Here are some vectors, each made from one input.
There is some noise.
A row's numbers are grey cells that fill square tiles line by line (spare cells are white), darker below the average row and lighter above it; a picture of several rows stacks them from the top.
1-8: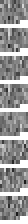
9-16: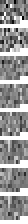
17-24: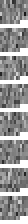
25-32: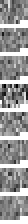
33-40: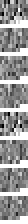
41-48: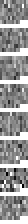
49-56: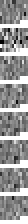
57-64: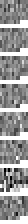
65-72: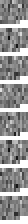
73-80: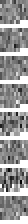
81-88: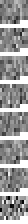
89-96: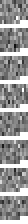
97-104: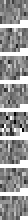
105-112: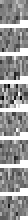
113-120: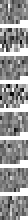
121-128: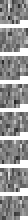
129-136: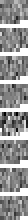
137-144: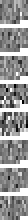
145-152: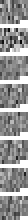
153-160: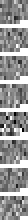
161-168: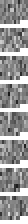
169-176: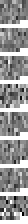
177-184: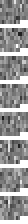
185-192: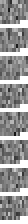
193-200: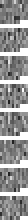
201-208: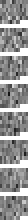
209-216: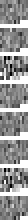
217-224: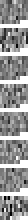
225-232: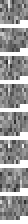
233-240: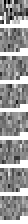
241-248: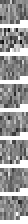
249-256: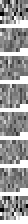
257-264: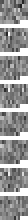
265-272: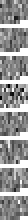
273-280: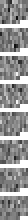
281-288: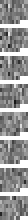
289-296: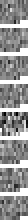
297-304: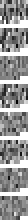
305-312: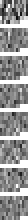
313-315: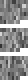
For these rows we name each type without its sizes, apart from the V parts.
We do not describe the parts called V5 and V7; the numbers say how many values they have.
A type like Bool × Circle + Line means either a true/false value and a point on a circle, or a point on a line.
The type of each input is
(Bool × Bool × Bool × Bool + Unit) × (Circle + V5) × V7 + Tree + Unit.
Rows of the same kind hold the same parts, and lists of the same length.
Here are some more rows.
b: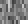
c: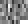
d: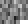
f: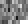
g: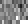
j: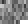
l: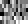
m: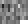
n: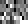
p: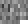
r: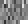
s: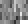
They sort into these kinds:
b, c, g, j
d, s
f, m, p
l
n
r

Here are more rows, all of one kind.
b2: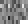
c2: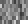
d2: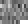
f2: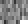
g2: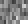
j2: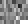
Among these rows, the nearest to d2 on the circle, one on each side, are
b2 and f2.
